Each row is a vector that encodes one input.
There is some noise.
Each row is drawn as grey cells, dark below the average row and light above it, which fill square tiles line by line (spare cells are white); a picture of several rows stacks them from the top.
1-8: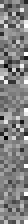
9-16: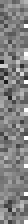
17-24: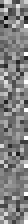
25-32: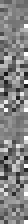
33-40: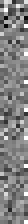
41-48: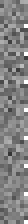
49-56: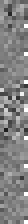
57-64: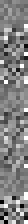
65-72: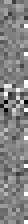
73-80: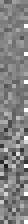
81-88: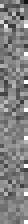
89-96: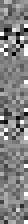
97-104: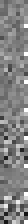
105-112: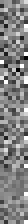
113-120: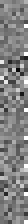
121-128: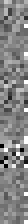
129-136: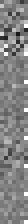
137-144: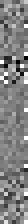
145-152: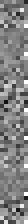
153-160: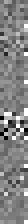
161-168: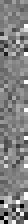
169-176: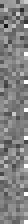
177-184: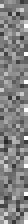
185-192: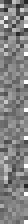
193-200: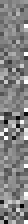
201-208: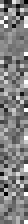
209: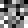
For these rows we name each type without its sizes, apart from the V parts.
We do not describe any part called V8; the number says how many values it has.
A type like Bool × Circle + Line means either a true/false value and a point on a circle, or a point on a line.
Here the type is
Label + Line × (Tree + Unit) × V8.
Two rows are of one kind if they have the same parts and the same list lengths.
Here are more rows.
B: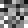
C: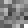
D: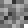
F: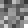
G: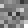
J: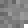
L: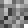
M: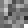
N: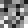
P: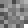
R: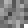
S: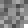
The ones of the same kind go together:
B, F
C, D, G, L, M, R
J, N, P, S

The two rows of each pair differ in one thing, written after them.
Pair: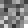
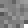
the place on the line
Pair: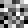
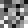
the value of V8
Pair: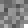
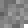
the value of V8
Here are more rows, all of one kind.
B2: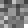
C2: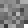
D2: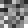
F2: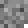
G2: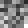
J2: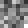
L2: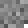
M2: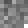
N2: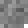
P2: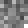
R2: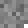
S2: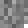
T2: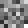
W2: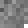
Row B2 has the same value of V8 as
C2, L2, M2 and P2.
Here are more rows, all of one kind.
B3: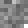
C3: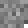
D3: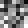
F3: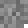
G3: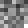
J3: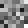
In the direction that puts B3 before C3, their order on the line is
B3, D3, G3, J3, F3, C3.
